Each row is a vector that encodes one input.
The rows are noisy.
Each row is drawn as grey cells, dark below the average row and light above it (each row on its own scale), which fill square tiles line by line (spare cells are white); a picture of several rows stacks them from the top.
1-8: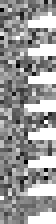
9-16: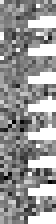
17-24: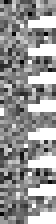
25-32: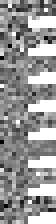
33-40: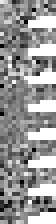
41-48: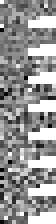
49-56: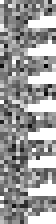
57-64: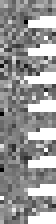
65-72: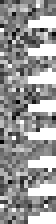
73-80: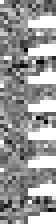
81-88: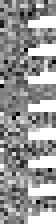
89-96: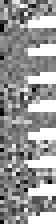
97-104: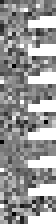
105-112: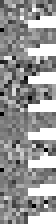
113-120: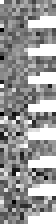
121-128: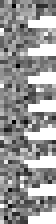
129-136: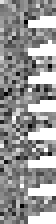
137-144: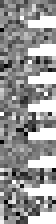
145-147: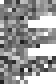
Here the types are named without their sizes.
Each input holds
either a point on each of two circles and four true/false values, or a fixed value.
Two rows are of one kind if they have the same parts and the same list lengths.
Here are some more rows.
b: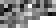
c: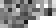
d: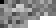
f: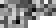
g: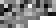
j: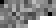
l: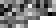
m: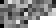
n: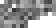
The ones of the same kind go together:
b, g, l
c, d, f, j, m, n

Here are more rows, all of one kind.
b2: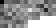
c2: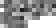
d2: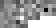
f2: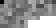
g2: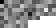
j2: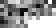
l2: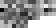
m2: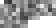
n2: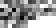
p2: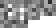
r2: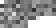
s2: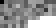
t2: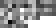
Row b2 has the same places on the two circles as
f2 and s2.
